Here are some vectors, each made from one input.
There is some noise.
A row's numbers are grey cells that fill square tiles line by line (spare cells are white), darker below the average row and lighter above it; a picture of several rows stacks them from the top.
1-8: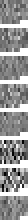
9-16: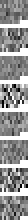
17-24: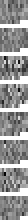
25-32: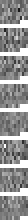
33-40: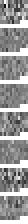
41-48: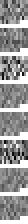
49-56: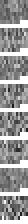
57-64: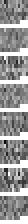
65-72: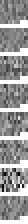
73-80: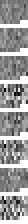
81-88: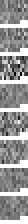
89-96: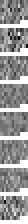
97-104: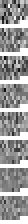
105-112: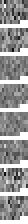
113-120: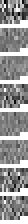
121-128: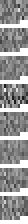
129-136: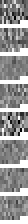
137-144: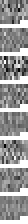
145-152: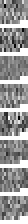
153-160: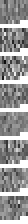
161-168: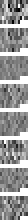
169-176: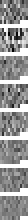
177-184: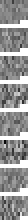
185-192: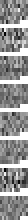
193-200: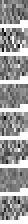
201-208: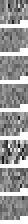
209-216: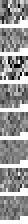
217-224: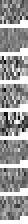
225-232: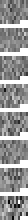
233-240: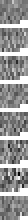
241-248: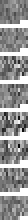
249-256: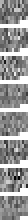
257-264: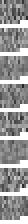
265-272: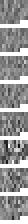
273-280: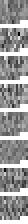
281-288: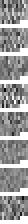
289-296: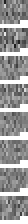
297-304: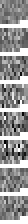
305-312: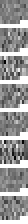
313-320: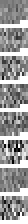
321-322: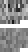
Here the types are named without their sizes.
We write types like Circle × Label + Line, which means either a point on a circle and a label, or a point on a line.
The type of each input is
(Bool × Circle × (Circle + Unit) + List(Line)) × Label.
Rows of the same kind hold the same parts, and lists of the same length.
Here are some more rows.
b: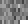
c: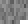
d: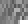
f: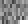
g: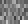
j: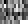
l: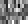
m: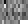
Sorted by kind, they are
b, c, d, j
f
g
l
m

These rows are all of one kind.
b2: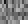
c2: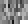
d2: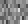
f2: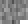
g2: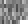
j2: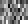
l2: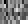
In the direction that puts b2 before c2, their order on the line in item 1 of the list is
g2, j2, f2, d2, b2, c2, l2.
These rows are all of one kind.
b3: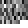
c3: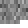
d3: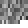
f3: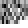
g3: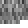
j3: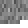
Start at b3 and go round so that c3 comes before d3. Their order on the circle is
b3, g3, c3, j3, d3, f3.
